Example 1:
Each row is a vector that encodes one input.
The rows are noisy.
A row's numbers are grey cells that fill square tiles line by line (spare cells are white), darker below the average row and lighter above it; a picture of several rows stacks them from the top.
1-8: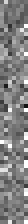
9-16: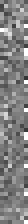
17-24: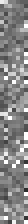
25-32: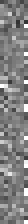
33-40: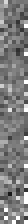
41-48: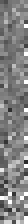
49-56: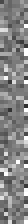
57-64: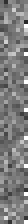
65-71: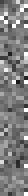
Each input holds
a list of up to two points on a 4-point line.
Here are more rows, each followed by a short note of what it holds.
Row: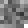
a list of one item
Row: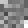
a list of two items
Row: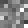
the empty list
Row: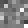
the empty list
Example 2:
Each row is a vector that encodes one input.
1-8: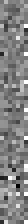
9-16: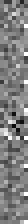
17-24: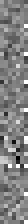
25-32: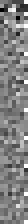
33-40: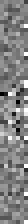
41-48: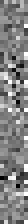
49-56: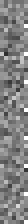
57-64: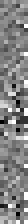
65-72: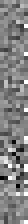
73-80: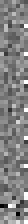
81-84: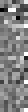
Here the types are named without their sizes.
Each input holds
either a point on a line, or four true/false values.
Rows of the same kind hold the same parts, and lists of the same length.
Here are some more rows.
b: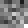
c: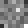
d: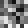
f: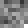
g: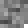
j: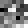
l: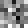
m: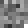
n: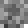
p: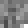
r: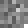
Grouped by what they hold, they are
b, c, f, g, m, n, p, r
d, j, l

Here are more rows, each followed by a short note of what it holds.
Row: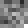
four true/false values
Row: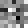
a point on a line
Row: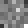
four true/false values
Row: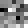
a point on a line
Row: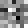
a point on a line
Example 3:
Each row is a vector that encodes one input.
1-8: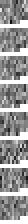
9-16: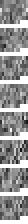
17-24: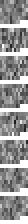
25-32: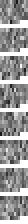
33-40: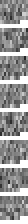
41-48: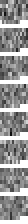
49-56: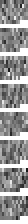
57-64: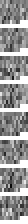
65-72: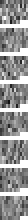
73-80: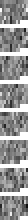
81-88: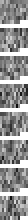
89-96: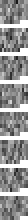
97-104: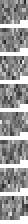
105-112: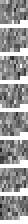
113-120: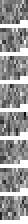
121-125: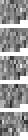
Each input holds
either a point on an 8-point circle, or a point on an 11-point line.
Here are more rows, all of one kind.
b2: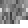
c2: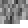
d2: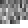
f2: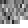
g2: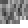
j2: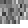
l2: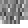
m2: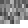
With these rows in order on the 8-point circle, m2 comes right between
b2 and d2.
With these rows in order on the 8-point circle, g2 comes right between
j2 and l2.
